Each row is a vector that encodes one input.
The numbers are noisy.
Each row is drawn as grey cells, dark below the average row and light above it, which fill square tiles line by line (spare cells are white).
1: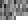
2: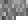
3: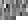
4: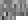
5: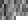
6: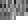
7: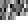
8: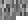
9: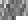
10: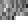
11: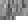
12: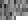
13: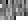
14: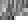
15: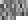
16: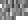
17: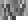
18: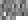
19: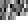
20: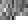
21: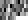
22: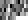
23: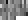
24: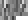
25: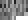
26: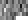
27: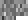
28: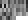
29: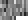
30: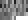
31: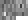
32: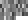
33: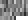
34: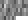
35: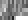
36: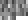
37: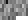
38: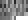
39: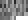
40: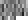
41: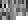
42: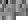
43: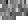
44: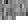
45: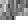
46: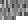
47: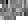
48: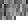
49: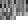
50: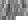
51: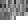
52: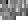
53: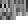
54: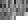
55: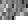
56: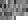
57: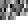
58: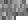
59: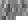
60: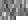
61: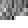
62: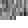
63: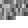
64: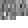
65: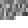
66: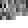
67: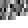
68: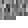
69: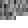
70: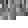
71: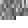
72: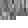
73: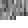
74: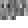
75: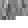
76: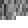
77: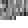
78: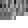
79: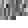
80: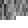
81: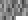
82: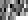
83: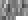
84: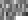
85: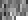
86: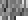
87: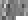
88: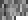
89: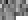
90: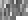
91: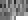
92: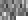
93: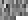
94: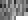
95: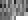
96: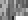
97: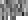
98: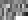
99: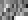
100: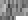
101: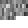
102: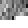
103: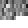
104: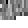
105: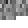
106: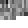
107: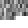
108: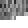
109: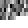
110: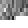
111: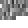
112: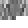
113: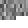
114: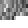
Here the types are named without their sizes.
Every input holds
a list of points on a line.
